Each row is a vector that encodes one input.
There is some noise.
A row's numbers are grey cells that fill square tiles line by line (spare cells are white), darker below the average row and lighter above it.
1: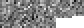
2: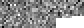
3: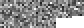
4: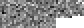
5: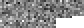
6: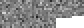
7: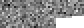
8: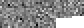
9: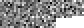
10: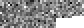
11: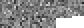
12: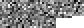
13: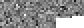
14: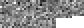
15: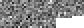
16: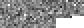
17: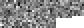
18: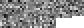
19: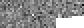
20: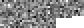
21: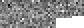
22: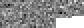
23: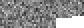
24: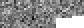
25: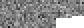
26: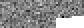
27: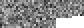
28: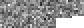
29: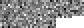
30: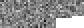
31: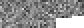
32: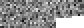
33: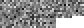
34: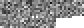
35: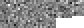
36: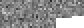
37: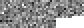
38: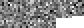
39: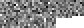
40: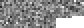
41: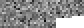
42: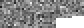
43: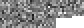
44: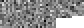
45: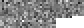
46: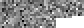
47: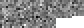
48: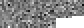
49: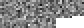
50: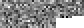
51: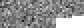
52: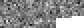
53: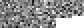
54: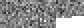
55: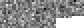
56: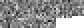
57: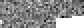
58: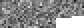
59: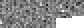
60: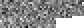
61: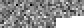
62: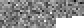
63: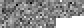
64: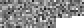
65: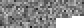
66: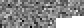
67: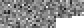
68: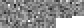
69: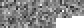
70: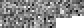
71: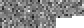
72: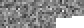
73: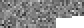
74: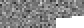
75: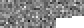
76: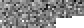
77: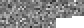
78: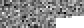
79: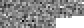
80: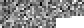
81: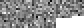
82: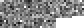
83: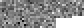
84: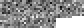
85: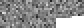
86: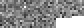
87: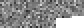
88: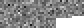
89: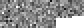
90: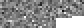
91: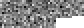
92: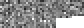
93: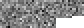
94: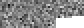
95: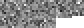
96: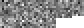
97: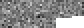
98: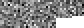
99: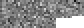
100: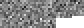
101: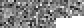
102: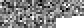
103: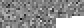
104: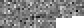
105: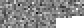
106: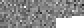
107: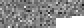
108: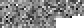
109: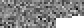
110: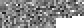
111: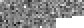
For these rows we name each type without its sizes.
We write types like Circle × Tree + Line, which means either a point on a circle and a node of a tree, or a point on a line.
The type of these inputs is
Circle × Circle × (Tree + Unit).
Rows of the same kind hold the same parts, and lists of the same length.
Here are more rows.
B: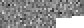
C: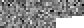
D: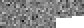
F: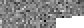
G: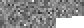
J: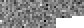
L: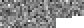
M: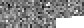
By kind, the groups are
B, C, D, F, G, J, M
L

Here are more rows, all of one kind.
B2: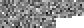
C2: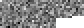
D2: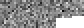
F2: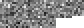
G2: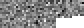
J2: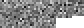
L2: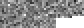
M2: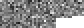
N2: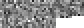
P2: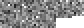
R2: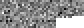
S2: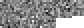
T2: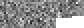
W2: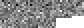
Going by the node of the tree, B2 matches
C2, F2, M2 and S2.
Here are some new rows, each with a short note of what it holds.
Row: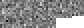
a point on each of two circles
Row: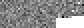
a point on each of two circles
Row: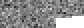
a point on each of two circles
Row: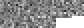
a point on each of two circles and a node of a tree
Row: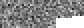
a point on each of two circles
